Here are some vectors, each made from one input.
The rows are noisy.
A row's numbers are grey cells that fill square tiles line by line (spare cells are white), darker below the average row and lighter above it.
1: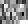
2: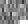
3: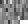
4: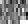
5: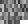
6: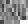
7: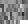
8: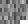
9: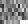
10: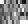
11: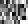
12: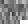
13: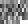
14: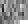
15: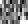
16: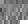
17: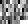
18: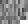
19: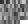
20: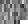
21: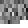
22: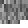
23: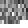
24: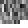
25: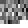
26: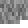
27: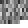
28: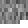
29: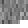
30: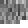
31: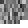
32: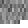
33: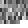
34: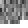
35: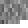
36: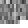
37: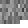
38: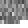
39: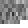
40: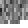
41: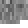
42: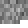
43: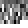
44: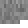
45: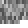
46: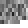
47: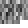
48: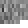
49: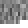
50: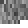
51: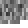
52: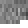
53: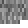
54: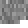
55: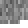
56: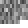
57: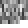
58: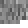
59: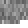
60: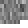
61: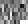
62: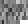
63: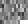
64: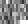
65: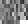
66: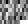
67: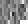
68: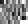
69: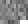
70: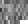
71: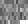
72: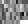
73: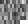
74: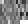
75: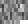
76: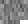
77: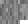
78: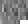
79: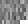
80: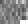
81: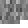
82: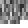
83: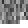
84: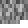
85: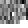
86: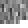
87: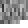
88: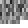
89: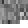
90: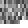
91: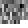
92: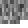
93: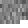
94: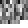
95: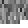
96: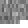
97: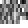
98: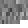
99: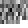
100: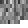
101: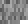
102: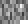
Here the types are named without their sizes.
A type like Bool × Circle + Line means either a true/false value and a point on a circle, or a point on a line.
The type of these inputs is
Bool × (Circle + Unit) + Line.
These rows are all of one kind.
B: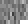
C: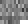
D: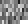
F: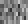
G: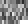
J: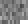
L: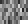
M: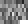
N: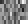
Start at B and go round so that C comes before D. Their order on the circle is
B, N, C, F, D, G, L, M, J.
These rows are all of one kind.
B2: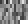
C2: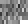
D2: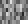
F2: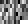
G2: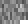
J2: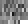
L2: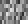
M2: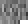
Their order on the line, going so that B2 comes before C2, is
L2, F2, B2, D2, C2, M2, G2, J2.
